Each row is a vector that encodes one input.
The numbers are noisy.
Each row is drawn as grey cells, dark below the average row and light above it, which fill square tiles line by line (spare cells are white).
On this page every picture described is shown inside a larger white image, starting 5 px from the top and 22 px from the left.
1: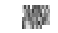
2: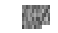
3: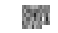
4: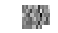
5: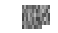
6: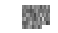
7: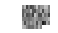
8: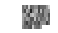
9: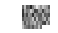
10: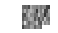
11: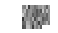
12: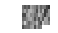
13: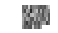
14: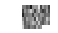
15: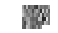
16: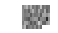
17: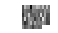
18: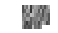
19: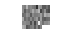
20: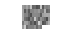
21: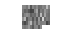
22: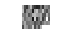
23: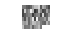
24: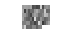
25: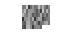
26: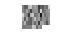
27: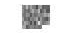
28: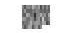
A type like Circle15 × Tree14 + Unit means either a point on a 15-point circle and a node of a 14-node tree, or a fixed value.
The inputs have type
Label6.
